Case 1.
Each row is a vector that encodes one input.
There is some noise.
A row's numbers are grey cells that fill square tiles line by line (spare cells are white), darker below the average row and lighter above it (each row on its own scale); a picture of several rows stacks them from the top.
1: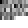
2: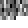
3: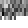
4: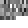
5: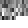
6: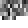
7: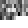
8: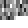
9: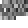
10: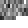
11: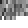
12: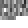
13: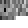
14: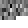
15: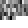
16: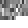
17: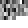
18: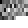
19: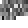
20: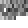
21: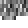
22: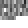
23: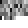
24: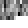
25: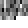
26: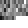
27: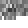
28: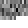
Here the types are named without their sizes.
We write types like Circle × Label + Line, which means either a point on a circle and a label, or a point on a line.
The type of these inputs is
Bool × Bool × Bool.
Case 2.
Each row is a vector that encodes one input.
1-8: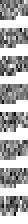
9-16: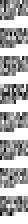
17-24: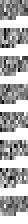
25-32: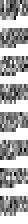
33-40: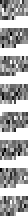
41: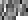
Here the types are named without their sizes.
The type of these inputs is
Bool × Bool × Bool.
